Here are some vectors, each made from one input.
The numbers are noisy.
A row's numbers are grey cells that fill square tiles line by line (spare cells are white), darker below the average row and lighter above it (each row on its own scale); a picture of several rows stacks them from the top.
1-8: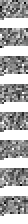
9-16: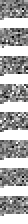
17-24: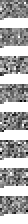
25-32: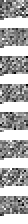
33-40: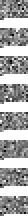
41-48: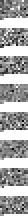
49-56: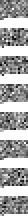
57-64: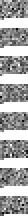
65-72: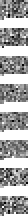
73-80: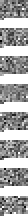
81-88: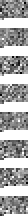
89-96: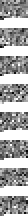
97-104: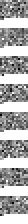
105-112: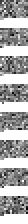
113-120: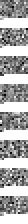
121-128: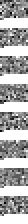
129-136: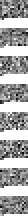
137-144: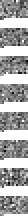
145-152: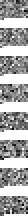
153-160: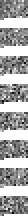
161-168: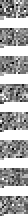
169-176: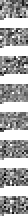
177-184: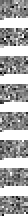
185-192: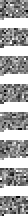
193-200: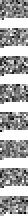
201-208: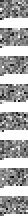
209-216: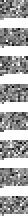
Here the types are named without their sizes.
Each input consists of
either a point on a line, or four true/false values.
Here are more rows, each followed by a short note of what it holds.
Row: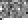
a point on a line
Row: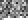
a point on a line
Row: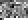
a point on a line
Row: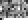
a point on a line
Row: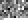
a point on a line
